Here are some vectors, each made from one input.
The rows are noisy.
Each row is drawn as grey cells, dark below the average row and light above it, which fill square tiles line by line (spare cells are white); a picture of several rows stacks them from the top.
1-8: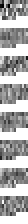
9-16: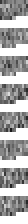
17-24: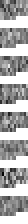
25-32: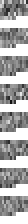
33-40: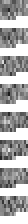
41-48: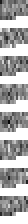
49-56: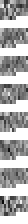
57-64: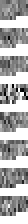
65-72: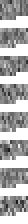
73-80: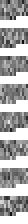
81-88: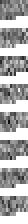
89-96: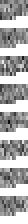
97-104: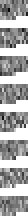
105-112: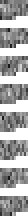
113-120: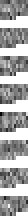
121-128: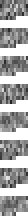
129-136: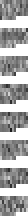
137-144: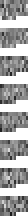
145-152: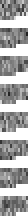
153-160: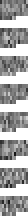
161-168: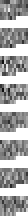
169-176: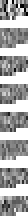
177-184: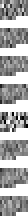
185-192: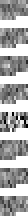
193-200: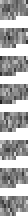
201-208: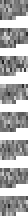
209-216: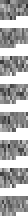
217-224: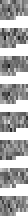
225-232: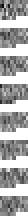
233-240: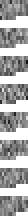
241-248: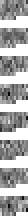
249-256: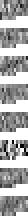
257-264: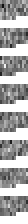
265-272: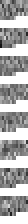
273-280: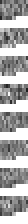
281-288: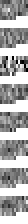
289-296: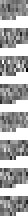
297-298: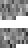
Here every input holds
either a fixed value, or a node of a 9-node tree and a true/false value.
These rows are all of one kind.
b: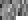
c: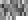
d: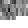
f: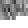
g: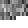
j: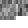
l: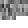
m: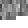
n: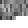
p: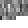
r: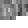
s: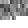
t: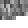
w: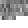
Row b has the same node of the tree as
c, m, p and s.
